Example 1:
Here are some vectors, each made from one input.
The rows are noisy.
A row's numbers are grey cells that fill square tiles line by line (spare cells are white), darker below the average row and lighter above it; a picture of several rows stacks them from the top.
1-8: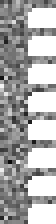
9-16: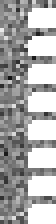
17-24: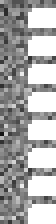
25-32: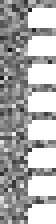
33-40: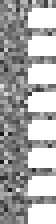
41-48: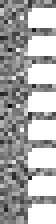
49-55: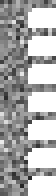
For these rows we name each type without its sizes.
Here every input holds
a label.
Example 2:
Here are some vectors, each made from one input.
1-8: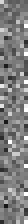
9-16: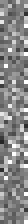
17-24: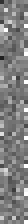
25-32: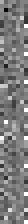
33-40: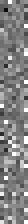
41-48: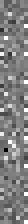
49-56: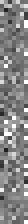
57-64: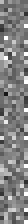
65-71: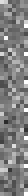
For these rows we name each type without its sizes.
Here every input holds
a point on a line.
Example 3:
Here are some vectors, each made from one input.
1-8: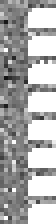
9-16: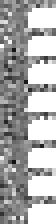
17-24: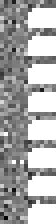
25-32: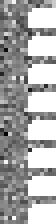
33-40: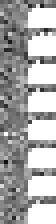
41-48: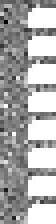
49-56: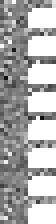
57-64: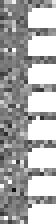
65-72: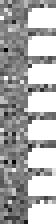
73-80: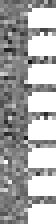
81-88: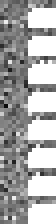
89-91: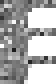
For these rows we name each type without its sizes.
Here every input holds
either a fixed value, or four true/false values.
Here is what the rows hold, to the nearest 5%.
About 10% of them hold a fixed value. The rest hold four true/false values.
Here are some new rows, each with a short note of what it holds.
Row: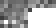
four true/false values
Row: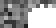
a fixed value
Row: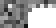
a fixed value
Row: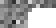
four true/false values
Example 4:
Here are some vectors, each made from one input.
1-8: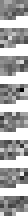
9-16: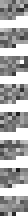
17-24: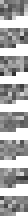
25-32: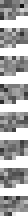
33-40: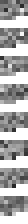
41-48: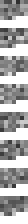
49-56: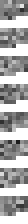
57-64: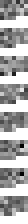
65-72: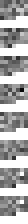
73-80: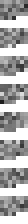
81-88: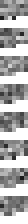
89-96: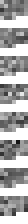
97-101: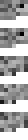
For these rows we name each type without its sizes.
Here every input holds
four true/false values.
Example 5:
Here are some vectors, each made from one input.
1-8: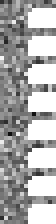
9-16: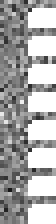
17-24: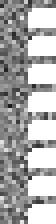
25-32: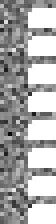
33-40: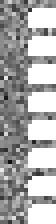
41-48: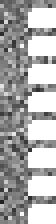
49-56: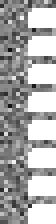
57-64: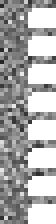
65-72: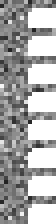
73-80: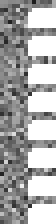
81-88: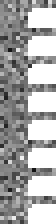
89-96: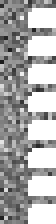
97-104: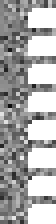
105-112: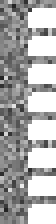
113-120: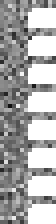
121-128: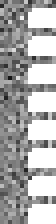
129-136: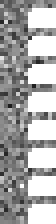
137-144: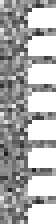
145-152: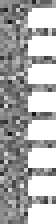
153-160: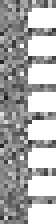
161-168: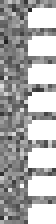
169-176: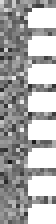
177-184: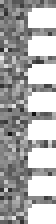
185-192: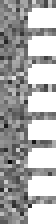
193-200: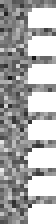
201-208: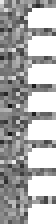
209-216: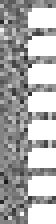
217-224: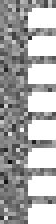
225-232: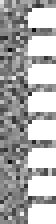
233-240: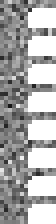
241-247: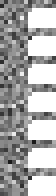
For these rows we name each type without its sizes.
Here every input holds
a label.
